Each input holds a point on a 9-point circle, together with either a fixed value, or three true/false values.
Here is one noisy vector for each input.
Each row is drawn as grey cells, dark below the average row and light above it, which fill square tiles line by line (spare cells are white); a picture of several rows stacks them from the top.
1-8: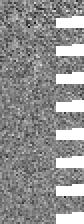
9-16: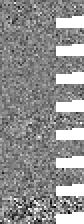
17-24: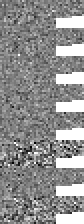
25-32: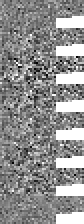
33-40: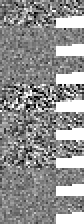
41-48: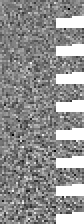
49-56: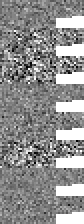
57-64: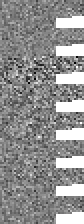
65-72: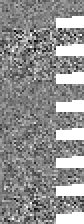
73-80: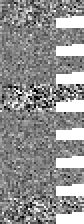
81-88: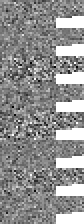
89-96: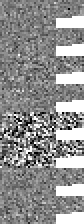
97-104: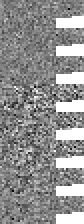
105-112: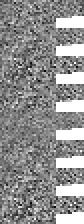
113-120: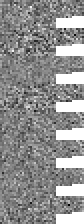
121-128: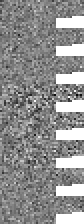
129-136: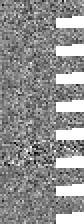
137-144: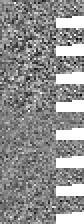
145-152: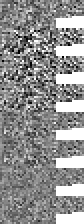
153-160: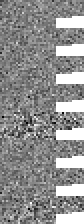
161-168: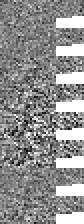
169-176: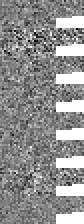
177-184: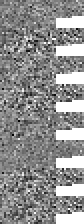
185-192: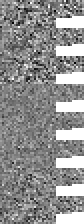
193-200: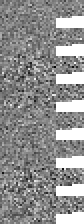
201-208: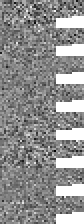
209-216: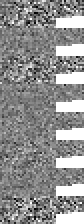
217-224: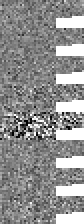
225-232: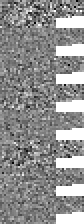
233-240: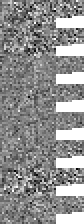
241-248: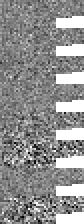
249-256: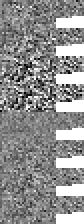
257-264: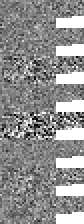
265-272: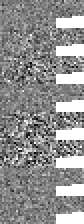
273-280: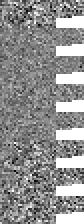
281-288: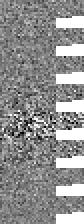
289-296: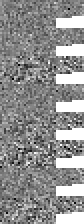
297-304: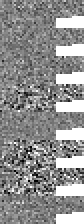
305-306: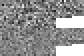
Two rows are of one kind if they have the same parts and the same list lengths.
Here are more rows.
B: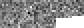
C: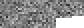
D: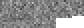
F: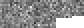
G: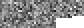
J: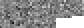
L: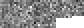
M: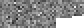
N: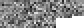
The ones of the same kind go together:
B, F, L
C, D, G, J, M, N

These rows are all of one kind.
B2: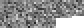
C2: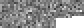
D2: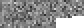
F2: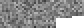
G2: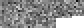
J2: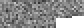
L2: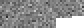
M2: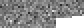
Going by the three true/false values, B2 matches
C2 and L2.
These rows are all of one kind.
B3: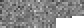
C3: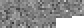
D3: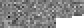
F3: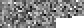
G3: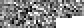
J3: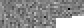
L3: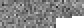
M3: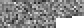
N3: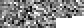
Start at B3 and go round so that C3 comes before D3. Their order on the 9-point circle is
B3, N3, G3, C3, J3, L3, M3, D3, F3.
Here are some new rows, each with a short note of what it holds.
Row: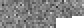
a point on a 9-point circle and three true/false values
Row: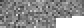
a point on a 9-point circle and three true/false values
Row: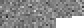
a point on a 9-point circle and three true/false values
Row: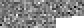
a point on a 9-point circle and three true/false values
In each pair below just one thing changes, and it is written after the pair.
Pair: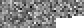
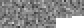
one of the three true/false values
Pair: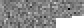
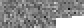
one of the three true/false values
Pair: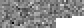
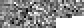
the place on the 9-point circle
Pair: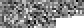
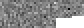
one of the three true/false values
